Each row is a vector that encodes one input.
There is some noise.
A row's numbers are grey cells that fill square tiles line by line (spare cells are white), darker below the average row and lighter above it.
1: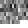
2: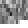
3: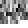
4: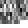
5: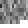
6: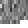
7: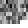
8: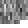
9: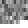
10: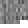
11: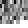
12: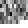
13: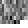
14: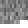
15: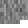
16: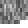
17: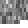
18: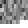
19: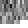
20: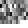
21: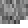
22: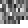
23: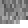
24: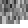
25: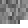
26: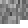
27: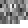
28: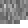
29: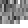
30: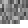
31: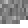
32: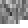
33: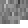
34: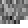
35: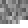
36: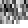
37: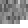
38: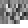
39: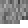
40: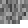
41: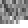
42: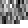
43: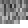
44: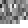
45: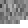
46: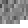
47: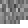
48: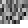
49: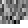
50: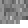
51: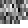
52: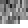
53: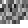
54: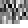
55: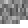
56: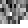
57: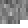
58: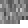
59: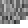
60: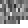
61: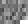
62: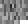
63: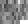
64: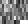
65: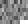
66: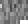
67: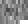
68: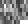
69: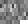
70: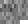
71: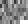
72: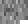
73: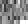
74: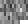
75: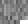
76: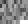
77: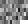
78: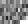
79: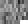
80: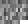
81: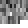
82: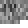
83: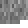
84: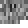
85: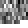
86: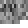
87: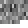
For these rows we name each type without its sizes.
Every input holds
either a point on a circle and a true/false value, or a fixed value.
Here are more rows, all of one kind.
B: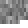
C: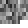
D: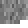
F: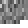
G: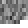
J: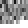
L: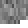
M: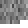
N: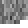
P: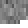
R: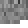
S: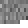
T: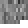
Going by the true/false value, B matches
F, R, S and T.
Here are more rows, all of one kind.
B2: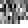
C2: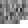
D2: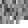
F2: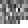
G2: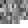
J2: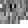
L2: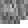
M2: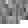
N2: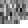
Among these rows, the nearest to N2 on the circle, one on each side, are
J2 and M2.
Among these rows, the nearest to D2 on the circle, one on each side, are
G2 and L2.
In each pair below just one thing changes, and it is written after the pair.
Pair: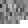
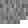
the place on the circle
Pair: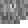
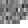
the place on the circle
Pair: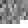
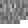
the place on the circle
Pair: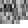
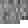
the place on the circle
